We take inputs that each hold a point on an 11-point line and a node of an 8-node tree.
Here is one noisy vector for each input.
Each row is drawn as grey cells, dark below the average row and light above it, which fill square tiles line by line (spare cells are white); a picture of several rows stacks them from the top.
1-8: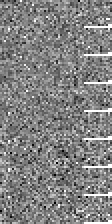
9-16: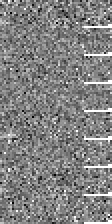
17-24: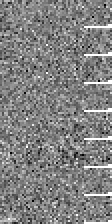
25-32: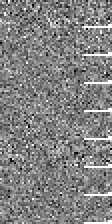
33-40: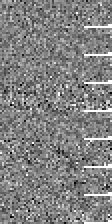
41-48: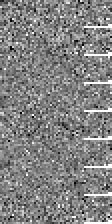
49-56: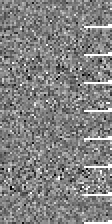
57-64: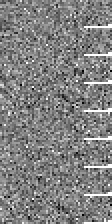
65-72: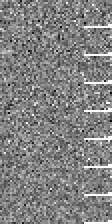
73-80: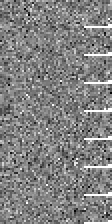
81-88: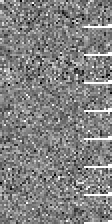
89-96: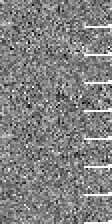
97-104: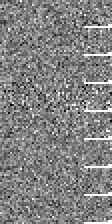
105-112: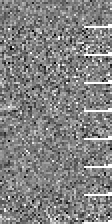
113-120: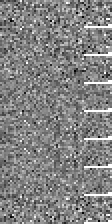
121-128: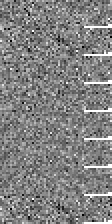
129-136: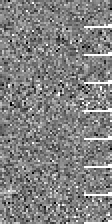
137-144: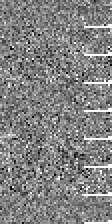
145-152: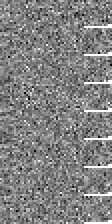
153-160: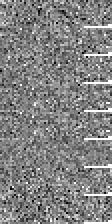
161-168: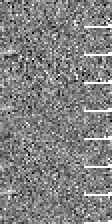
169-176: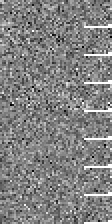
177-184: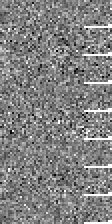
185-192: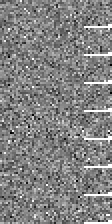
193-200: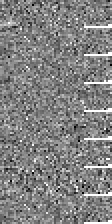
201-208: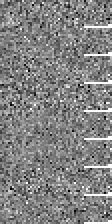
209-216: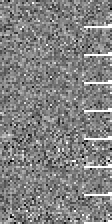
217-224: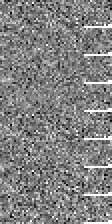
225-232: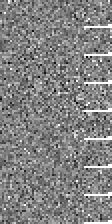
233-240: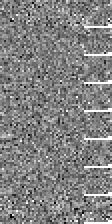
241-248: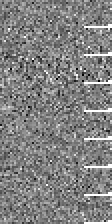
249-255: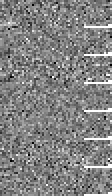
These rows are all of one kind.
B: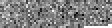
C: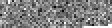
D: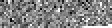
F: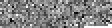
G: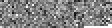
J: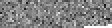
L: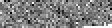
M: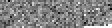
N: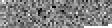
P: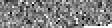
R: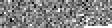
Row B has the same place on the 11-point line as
C and N.
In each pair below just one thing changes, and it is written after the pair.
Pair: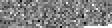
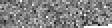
the node of the tree
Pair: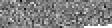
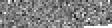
the node of the tree
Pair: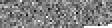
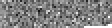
the node of the tree
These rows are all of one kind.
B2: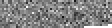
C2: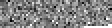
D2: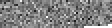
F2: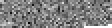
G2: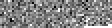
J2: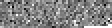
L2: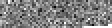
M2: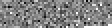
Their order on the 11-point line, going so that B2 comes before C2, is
F2, L2, D2, B2, M2, J2, G2, C2.
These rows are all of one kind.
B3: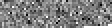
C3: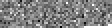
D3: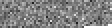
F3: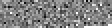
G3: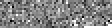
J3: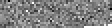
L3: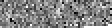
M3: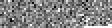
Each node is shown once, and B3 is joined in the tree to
J3.
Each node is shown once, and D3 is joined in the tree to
G3.
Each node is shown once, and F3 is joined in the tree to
C3 and M3.
